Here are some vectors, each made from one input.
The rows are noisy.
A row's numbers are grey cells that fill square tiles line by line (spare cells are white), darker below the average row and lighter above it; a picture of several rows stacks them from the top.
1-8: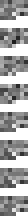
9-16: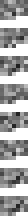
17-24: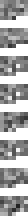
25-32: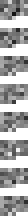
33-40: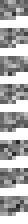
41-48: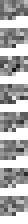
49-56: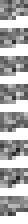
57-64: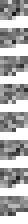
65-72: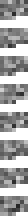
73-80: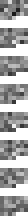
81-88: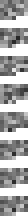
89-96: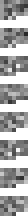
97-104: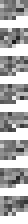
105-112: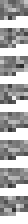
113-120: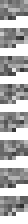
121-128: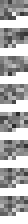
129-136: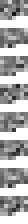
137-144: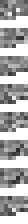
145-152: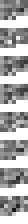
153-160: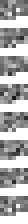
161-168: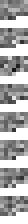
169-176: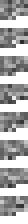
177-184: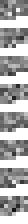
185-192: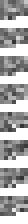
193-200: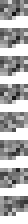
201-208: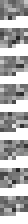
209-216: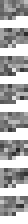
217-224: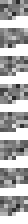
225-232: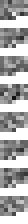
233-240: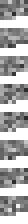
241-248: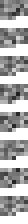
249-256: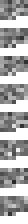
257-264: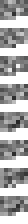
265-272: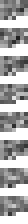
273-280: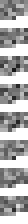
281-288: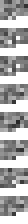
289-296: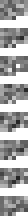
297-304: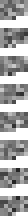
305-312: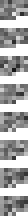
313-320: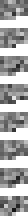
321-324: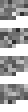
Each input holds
a point on a 19-point line.
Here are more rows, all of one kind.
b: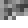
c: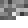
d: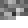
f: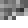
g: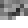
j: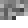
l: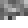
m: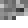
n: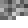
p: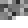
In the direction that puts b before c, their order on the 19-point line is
j, m, f, b, n, c, l, g, p, d.
